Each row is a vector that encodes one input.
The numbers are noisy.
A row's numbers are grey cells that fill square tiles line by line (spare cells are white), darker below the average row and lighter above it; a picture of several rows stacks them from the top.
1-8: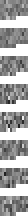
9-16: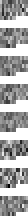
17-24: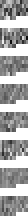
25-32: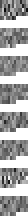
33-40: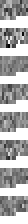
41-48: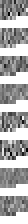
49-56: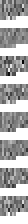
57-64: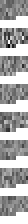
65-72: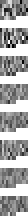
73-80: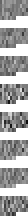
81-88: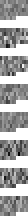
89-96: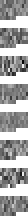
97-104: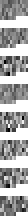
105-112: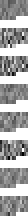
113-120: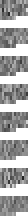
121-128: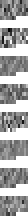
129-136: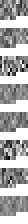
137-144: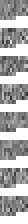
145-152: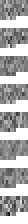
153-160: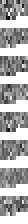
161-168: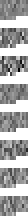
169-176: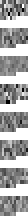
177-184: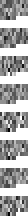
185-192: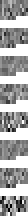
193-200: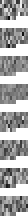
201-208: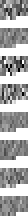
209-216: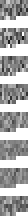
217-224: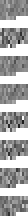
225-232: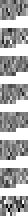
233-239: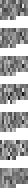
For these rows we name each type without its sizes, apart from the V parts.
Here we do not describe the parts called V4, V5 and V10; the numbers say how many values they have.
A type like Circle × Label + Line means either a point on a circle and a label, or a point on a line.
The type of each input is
Line × (Line + V5) + Tree + V4 × V10.
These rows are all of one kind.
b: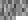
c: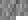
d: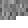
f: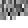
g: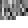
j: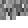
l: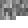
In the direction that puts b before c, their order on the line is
l, g, b, c, j, d, f.
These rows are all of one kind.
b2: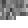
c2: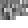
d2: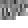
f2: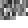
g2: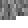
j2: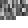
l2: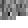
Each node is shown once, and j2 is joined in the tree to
b2.
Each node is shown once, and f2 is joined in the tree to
g2.
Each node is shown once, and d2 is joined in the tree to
c2.
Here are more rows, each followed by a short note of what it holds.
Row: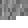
a point on a line and a value of V5
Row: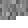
a point on a line and a value of V5
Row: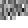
a point on each of two lines
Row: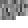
a node of a tree
